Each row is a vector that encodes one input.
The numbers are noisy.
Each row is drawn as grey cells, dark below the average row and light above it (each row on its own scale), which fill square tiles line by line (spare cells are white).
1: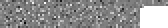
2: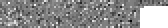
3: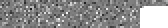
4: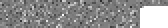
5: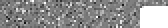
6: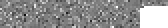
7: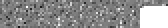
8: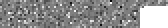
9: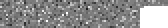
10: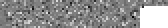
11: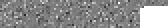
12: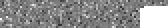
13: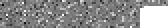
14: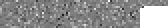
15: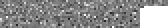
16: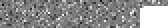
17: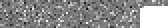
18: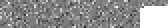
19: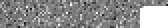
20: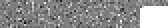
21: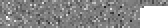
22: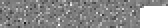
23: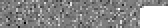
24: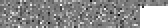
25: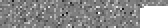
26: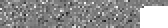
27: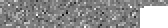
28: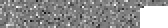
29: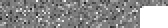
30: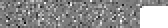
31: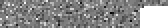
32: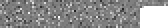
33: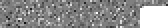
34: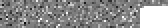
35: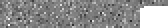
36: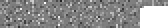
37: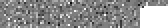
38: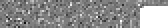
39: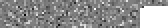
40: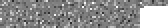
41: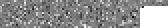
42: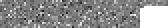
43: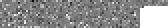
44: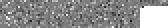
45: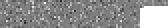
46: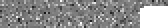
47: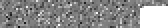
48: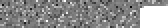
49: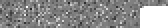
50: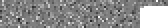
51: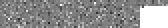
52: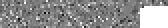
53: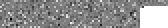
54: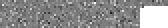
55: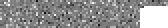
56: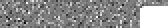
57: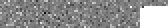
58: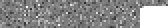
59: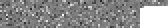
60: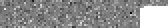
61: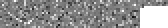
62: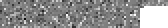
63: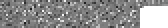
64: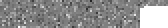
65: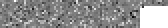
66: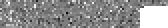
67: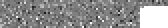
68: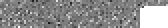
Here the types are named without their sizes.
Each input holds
a point on a line, together with either a fixed value, or a node of a tree.
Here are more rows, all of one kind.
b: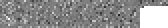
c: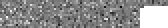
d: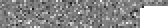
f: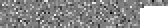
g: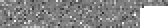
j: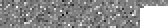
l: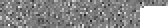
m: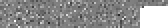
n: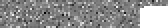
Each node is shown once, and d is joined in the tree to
g.
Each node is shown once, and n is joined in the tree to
f.
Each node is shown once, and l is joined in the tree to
b.
